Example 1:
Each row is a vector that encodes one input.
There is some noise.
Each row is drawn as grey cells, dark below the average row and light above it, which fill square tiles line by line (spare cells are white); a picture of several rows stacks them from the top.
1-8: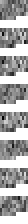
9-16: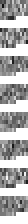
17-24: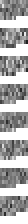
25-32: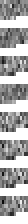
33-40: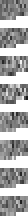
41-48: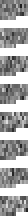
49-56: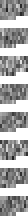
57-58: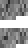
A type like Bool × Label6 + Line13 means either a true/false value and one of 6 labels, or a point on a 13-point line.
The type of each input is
Line4 + Line5 × Line5.
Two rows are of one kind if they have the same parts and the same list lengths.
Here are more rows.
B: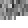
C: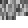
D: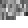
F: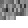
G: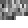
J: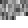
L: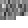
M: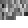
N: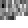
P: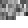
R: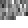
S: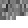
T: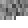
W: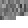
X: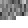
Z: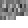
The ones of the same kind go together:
B, F, L, S, T, W, X, Z
C, D, G, J, M, N, P, R

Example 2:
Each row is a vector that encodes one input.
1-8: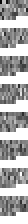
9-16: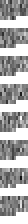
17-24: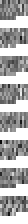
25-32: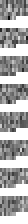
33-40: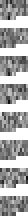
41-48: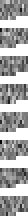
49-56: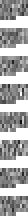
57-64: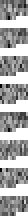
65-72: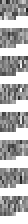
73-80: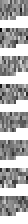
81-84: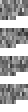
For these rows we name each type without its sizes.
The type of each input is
Bool × Bool × Bool + Line.
